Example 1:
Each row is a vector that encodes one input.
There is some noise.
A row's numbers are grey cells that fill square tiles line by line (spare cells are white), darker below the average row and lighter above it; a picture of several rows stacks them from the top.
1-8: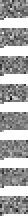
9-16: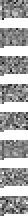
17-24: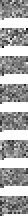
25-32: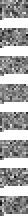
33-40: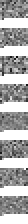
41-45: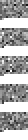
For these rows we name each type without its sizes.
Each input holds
either a fixed value, or a point on each of two lines and three true/false values.
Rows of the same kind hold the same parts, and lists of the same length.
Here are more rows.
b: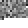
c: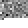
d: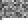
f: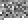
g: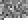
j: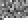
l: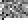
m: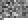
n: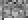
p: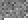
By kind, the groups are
b, d, m, n, p
c, f, g, j, l

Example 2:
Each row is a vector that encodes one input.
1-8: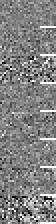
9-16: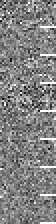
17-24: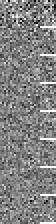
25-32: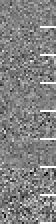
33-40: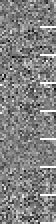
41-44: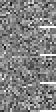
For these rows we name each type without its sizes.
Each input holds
a point on a line and a true/false value.
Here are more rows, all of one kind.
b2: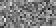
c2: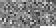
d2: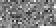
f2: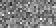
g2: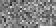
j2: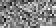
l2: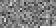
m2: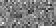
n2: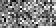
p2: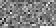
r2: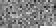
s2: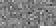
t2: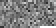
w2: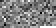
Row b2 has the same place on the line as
c2, d2 and l2.
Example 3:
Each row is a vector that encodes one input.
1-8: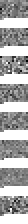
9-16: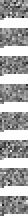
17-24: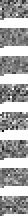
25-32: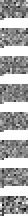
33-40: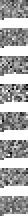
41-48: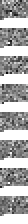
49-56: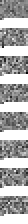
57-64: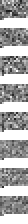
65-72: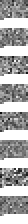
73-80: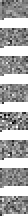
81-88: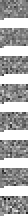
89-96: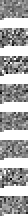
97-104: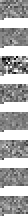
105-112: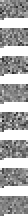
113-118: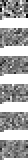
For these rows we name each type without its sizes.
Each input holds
either a point on a circle, or a point on a line.
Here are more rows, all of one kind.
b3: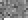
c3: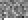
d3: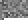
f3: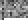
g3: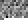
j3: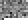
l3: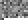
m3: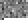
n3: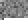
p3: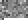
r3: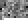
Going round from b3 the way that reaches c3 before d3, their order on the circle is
b3, n3, l3, p3, j3, g3, c3, r3, m3, d3, f3.
